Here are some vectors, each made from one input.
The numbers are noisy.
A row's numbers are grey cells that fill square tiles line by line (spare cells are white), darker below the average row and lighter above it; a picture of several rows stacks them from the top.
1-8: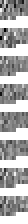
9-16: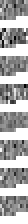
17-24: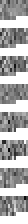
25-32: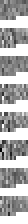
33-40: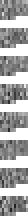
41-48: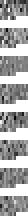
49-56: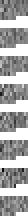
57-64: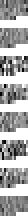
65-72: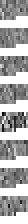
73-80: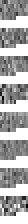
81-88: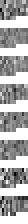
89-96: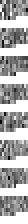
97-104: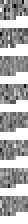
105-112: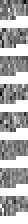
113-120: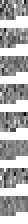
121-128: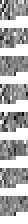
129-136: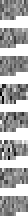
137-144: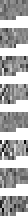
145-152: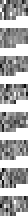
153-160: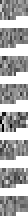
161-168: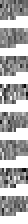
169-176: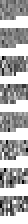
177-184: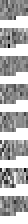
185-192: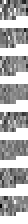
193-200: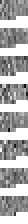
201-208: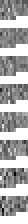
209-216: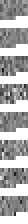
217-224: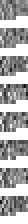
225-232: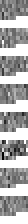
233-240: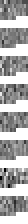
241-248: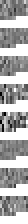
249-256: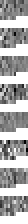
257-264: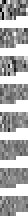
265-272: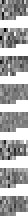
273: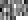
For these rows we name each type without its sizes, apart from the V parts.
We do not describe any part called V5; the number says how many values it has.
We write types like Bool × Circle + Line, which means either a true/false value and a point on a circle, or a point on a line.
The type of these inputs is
Label × Label × Label + Line + V5.
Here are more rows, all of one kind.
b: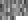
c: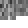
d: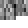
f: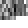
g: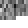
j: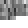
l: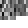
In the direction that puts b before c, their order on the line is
f, j, b, g, l, c, d.
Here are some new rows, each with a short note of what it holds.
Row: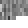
three labels
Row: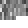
three labels
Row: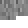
three labels
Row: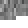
three labels
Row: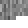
three labels
